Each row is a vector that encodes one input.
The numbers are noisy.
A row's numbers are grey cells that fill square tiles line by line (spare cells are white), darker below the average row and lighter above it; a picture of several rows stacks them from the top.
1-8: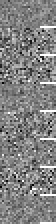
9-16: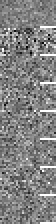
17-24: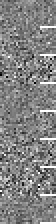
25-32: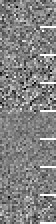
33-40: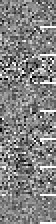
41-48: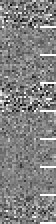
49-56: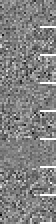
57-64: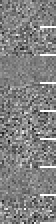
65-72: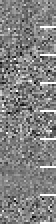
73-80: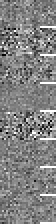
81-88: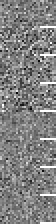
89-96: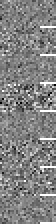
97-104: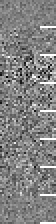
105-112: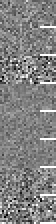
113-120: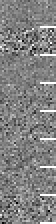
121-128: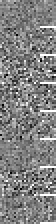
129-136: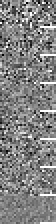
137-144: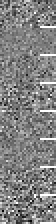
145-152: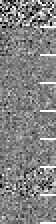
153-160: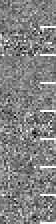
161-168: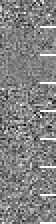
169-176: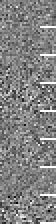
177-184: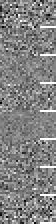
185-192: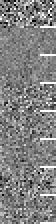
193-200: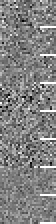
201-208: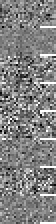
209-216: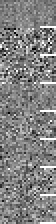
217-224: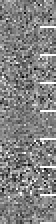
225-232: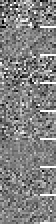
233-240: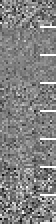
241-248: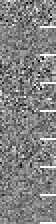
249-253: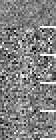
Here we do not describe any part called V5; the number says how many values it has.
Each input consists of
either one of 4 labels and a value of V5, or a list of up to three points on a 9-point line.
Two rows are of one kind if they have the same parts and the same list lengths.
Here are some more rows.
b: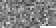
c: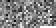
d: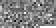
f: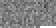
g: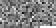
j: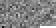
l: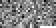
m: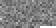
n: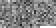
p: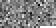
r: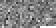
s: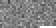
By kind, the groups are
b, r
c, j
d, l, p
f, n
g, m, s

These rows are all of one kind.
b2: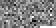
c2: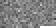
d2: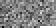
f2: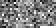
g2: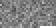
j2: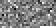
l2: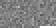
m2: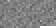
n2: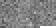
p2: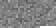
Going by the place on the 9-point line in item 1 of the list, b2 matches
c2, j2, m2 and n2.
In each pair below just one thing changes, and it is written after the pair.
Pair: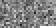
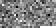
the label
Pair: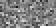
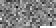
the label
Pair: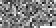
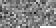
the label
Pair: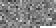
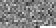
the label
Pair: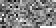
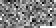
the value of V5
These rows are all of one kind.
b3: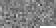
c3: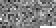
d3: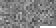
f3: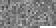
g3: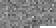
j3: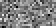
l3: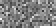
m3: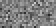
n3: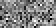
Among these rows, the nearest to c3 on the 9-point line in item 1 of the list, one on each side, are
b3 and f3.
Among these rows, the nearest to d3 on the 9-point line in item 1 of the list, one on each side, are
b3 and g3.
